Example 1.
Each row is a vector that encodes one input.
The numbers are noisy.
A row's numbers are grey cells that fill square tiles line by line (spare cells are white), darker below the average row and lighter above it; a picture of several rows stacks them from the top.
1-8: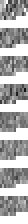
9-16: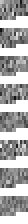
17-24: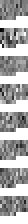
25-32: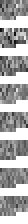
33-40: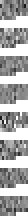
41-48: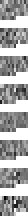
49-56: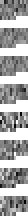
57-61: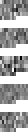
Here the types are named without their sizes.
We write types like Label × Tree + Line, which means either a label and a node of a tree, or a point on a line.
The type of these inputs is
Bool × (Tree + Unit).
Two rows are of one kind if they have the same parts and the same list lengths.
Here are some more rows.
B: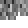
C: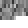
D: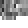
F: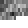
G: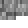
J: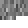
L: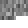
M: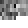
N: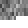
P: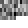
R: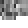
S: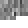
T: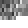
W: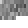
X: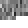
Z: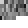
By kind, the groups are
B, C, F, J, L, M, N, P, S, T, X, Z
D, G, R, W

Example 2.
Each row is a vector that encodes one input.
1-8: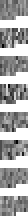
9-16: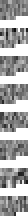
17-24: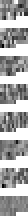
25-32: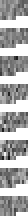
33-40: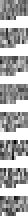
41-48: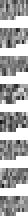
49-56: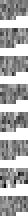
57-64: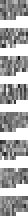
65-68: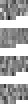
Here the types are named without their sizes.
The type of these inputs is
List(Line).
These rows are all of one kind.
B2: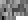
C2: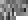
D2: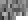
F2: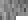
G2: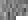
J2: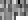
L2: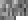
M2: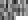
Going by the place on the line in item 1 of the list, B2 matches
C2 and M2.
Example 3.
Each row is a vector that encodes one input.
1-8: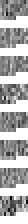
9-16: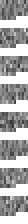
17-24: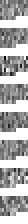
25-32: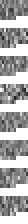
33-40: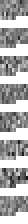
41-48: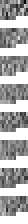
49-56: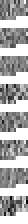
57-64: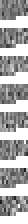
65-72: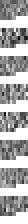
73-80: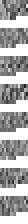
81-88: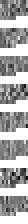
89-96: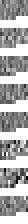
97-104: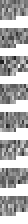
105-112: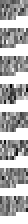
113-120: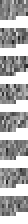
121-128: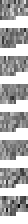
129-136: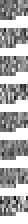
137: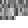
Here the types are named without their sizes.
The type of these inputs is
List(Line).
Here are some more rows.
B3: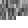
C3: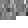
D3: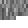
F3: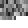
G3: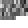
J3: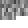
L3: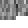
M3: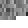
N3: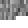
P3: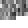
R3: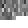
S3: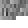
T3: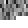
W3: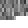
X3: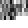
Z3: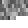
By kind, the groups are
B3, C3, D3, F3, G3, L3, M3, N3, P3, S3, T3
J3, R3, W3, Z3
X3

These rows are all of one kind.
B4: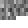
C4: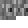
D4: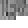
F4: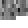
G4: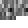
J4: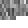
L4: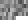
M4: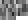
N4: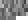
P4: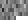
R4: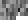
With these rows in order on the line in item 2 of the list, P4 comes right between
L4 and N4.
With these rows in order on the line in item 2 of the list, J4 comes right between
C4 and R4.
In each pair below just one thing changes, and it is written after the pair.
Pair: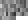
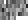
the place on the line in item 1 of the list
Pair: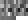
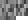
the place on the line in item 1 of the list
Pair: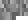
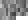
the place on the line in item 1 of the list
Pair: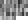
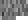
the place on the line in item 1 of the list
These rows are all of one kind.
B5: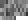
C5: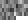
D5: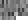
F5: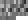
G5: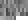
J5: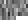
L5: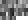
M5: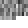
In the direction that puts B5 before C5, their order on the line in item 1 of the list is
M5, G5, B5, D5, L5, J5, F5, C5.
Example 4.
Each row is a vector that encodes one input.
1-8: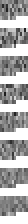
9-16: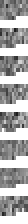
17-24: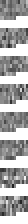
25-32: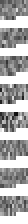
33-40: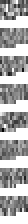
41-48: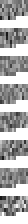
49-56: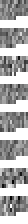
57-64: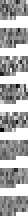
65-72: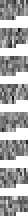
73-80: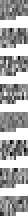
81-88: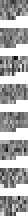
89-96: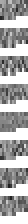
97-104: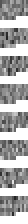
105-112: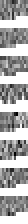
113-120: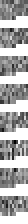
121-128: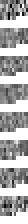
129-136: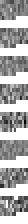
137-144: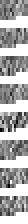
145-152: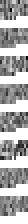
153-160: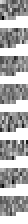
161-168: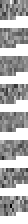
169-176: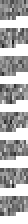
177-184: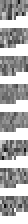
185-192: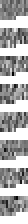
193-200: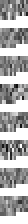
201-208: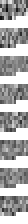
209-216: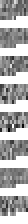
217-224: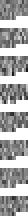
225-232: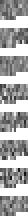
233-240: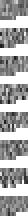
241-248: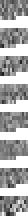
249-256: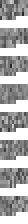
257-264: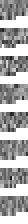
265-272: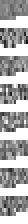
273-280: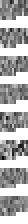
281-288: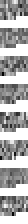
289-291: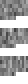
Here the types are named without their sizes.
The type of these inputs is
Bool × Bool × Bool + Line.
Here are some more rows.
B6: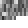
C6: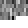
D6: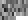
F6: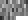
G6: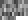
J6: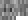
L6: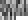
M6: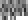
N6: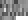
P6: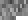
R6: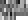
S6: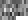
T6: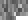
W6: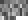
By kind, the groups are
B6, D6, J6, M6, N6, P6, R6
C6, F6, G6, L6, S6, T6, W6

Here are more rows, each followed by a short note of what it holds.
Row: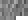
a point on a line
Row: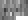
a point on a line
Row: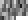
three true/false values
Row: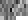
three true/false values
